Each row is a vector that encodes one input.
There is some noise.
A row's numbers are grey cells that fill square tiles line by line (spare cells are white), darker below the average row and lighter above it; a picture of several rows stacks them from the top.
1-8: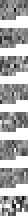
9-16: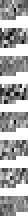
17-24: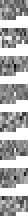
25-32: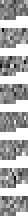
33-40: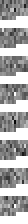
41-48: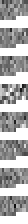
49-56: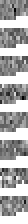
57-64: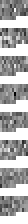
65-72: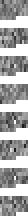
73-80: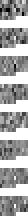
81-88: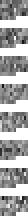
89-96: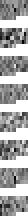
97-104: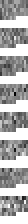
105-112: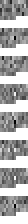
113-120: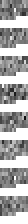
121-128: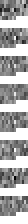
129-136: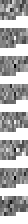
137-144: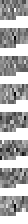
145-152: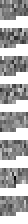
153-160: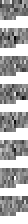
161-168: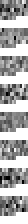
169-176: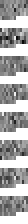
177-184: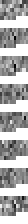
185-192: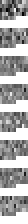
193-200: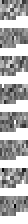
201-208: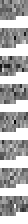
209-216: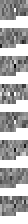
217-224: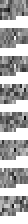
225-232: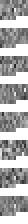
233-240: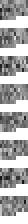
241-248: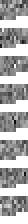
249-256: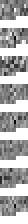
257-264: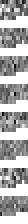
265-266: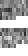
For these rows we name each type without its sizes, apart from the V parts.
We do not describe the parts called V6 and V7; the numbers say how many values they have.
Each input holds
a true/false value and a value of V6, together with either a point on a line, or a value of V7.
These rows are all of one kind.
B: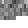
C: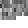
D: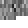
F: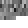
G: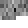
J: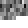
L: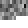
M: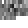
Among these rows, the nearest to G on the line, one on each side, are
F and L.
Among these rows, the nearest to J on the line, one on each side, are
C and L.
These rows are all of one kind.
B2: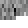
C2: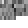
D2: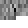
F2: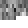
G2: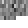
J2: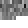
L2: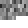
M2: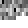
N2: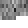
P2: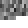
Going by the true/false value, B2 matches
D2, F2, M2 and N2.
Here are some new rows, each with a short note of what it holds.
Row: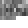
a true/false value, a value of V6 and a value of V7
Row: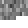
a point on a line, a true/false value and a value of V6
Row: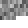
a true/false value, a value of V6 and a value of V7
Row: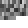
a point on a line, a true/false value and a value of V6
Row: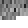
a point on a line, a true/false value and a value of V6
